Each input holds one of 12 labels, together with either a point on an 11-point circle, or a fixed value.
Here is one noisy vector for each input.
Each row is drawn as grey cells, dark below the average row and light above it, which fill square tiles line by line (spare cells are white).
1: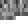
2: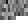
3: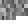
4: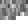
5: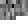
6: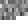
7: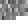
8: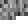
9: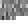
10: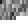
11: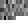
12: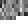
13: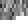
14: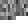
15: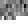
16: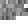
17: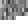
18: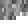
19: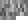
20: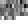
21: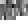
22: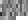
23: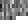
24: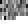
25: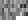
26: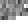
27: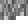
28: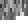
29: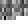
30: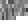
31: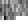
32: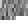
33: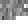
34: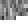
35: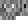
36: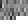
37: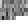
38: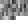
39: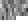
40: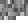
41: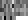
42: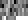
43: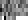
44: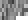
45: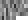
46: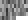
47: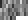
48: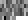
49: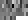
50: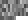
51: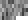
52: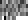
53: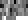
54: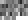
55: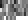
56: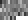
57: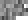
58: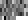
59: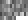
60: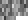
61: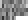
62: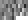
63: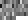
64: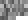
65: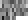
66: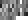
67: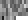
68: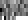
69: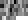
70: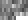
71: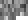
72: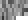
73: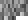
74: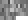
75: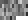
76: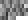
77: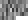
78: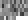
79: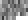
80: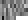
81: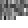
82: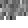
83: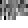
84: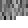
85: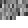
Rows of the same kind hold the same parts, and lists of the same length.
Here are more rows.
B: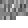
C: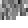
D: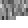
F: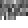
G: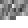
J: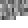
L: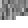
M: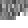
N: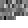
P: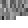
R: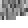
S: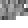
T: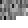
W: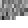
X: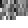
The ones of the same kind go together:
B, F, G, M, N, T, X
C, D, J, L, P, R, S, W

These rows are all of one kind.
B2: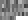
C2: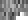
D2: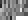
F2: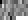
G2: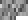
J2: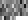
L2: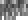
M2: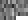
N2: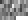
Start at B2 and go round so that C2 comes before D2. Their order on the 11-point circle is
B2, M2, L2, J2, N2, G2, C2, F2, D2.
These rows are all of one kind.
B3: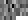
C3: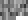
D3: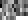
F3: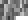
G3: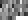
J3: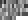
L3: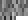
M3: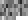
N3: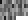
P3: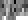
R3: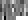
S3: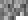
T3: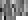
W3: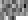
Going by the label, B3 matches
C3, G3 and S3.
